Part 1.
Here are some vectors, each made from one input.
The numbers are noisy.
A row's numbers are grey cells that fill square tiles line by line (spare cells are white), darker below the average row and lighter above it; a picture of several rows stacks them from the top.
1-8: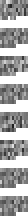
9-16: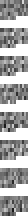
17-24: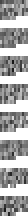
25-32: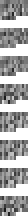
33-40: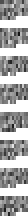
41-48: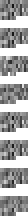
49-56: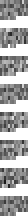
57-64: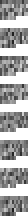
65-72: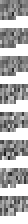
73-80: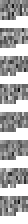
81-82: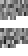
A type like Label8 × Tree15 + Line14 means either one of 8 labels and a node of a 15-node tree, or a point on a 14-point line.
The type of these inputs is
Line6 + Line7.
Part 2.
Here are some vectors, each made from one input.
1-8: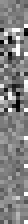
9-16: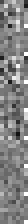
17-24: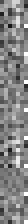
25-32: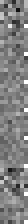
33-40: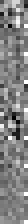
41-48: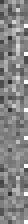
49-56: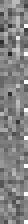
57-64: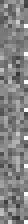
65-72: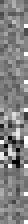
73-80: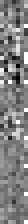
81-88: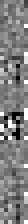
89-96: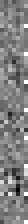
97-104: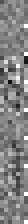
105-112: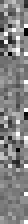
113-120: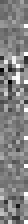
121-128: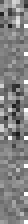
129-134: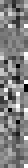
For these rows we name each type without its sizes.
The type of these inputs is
List(Line).
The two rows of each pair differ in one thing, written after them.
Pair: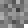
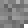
the place on the line in item 2 of the list
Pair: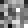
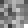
the place on the line in item 1 of the list
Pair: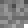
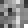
the place on the line in item 1 of the list
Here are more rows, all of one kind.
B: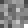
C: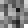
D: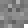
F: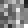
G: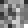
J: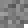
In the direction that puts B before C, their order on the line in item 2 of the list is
F, G, D, B, C, J.
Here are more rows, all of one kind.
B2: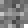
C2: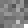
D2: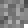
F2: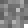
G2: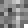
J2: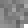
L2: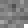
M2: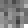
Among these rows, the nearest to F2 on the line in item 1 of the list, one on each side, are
L2 and M2.
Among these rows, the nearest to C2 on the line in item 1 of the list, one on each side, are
B2 and L2.
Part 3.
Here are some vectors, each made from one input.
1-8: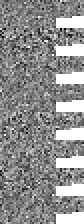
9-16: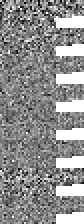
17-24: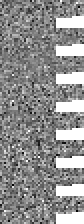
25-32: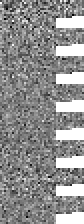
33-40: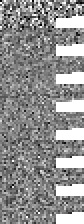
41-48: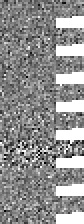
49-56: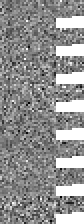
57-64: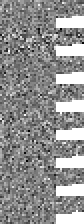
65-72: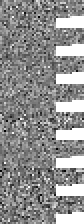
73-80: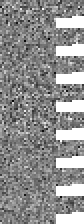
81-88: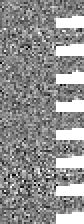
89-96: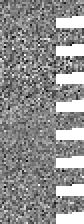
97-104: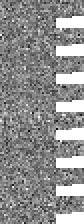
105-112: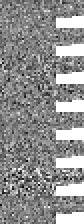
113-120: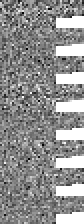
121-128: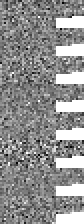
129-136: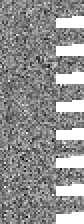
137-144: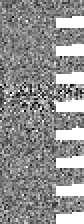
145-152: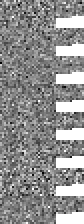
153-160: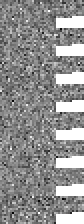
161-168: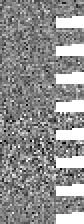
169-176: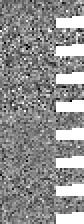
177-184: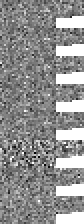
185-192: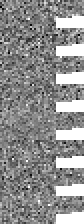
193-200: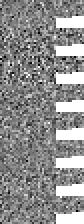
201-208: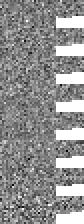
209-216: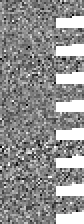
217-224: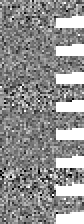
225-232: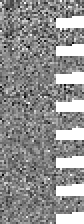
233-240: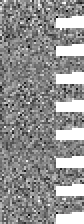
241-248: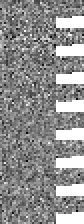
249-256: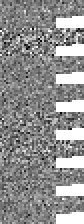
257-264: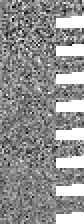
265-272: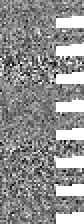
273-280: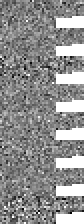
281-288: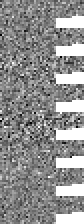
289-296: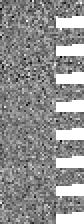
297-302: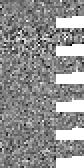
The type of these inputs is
Circle9 + Circle11.
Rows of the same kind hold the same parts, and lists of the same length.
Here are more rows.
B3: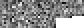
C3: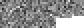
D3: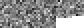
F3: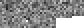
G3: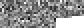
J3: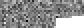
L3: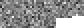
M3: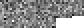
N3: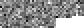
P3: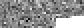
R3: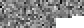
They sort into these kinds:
B3, D3, F3, G3, M3
C3, J3, L3, N3, P3, R3

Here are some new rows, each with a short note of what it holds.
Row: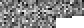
a point on an 11-point circle
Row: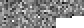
a point on an 11-point circle
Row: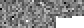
a point on an 11-point circle
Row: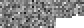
a point on a 9-point circle
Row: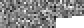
a point on an 11-point circle
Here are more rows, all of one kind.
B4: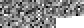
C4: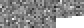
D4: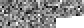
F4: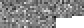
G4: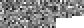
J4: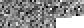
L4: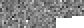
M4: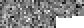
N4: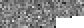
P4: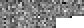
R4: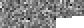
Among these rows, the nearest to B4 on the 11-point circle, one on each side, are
D4 and L4.
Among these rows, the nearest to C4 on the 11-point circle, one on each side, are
M4 and R4.
